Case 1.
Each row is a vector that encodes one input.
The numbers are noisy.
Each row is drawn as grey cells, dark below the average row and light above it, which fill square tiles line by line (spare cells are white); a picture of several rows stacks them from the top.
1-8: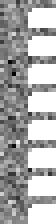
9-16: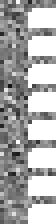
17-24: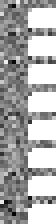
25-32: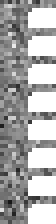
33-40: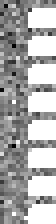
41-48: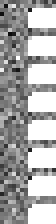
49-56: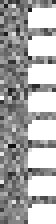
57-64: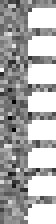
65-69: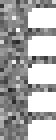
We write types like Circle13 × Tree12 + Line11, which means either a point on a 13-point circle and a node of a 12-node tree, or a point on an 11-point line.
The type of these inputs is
Label6 + Line10.
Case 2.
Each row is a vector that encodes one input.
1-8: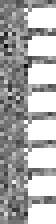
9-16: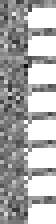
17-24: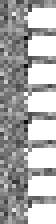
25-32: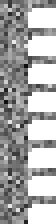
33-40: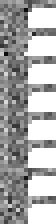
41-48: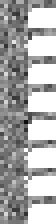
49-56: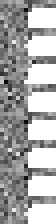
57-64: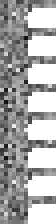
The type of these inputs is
Bool × Label4.
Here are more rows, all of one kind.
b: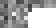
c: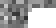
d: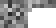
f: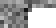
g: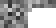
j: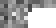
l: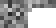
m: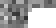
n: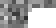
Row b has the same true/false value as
f and j.
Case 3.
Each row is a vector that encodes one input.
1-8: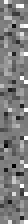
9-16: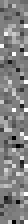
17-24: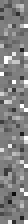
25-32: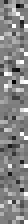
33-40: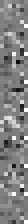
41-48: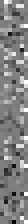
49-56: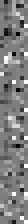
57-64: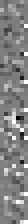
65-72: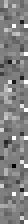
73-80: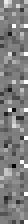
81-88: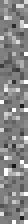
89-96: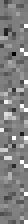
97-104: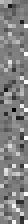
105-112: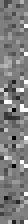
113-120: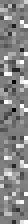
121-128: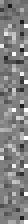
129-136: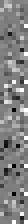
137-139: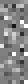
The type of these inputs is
Bool × Line9.
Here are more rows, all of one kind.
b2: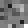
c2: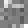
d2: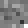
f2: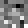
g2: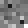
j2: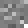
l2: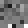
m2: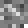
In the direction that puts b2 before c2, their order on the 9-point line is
f2, g2, l2, b2, d2, m2, c2, j2.
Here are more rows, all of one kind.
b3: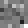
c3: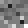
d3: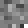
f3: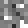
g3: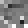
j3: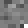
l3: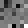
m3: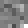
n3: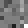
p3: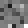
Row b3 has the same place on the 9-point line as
d3, j3 and n3.
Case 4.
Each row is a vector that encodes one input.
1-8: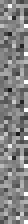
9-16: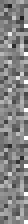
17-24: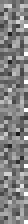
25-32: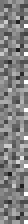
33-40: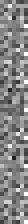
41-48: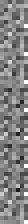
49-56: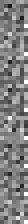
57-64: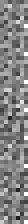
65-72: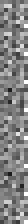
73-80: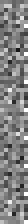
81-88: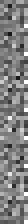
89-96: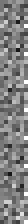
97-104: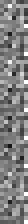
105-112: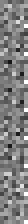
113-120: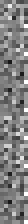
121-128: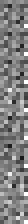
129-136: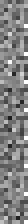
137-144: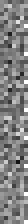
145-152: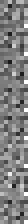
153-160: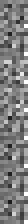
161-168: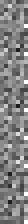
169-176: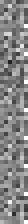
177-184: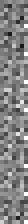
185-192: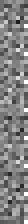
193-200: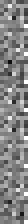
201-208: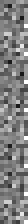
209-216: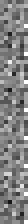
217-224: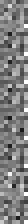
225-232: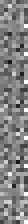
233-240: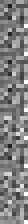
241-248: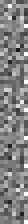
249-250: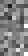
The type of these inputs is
Bool × Line5.
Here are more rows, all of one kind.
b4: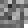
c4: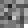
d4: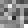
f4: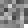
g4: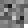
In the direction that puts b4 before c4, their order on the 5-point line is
b4, c4, g4, f4, d4.
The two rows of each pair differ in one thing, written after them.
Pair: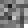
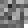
the place on the 5-point line
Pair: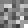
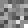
the place on the 5-point line
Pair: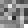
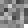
the place on the 5-point line
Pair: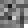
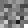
the place on the 5-point line
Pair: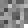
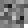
the true/false value
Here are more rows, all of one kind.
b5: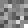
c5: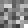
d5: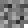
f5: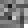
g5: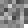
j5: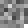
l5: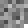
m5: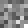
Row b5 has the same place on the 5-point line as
f5 and m5.
